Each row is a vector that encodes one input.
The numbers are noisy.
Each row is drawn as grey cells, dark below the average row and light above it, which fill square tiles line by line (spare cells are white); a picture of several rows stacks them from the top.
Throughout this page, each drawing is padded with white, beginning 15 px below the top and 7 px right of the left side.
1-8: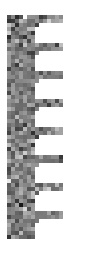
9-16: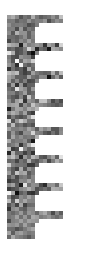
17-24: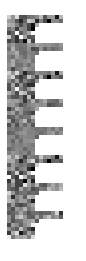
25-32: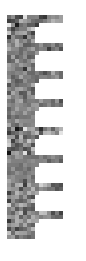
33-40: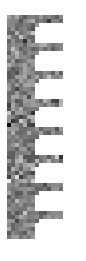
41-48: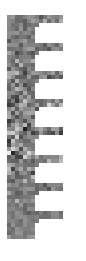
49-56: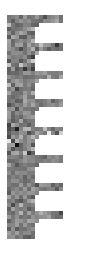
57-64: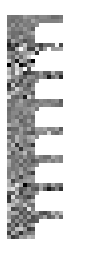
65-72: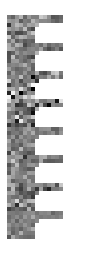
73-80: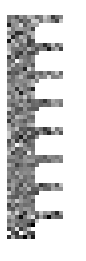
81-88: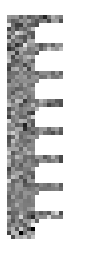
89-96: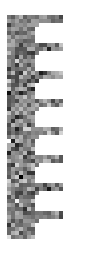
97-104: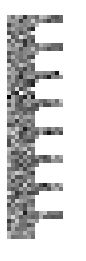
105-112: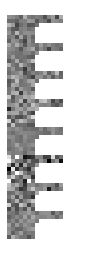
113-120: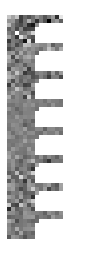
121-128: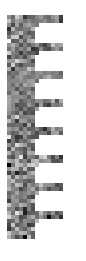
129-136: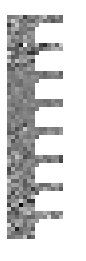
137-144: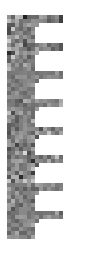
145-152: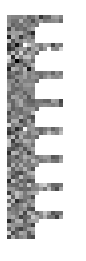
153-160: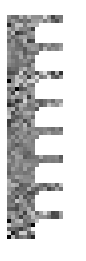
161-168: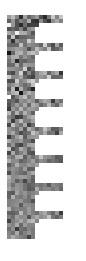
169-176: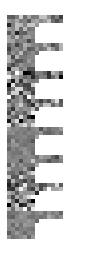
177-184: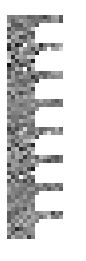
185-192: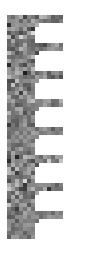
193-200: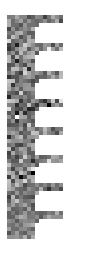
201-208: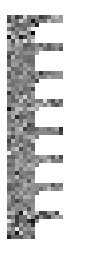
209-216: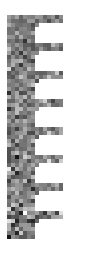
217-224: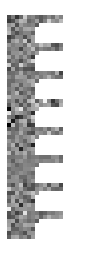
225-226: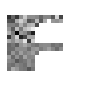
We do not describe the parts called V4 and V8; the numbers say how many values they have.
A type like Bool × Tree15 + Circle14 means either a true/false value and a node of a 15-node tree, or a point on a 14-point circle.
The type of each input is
Bool × (Line6 + V8) × (Line9 + V4).
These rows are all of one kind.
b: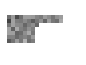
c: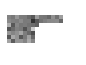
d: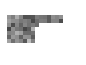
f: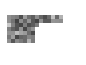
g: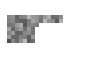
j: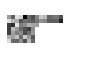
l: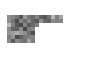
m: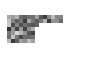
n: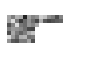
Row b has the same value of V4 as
g and m.
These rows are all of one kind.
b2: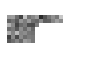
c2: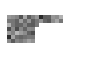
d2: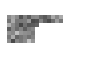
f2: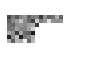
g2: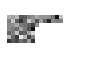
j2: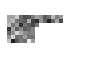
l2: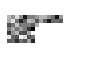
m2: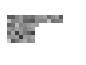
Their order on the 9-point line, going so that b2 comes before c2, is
b2, l2, d2, j2, m2, g2, f2, c2.
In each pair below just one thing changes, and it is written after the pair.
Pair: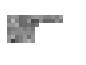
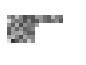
the value of V8
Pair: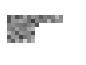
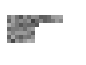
the place on the 9-point line
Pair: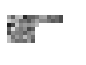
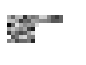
the true/false value
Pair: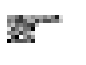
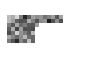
the value of V8
